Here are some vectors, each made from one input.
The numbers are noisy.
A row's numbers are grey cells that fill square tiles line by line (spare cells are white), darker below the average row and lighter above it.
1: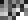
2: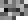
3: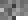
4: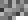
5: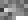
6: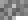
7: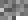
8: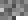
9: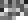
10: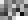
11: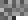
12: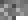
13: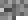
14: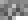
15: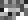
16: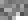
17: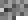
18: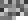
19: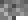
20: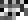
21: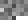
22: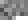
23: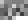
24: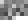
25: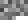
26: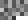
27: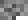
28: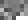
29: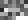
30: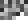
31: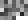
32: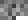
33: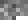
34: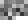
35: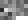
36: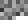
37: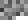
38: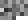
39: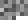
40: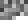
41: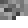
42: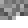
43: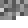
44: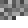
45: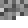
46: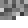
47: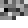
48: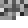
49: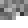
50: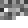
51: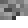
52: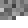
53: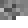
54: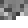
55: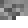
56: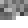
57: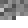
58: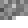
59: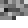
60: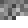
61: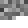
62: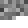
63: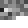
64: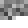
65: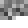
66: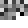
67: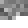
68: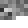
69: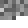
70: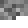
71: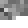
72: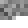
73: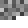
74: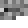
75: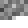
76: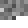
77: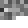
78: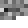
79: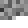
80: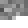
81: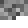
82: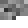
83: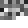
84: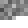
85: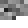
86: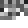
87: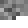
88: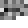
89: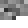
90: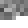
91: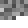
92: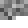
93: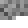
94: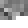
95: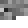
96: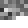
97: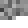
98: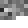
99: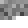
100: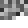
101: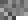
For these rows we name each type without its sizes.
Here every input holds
a point on a line and a true/false value.
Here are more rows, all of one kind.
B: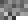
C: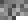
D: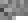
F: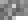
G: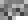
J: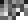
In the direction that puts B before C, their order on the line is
B, C, J, D, F, G.
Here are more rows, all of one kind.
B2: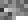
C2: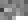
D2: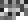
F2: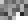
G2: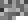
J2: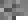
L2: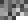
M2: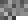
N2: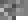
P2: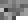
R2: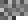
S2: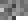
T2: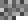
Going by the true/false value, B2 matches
C2, D2, F2 and G2.
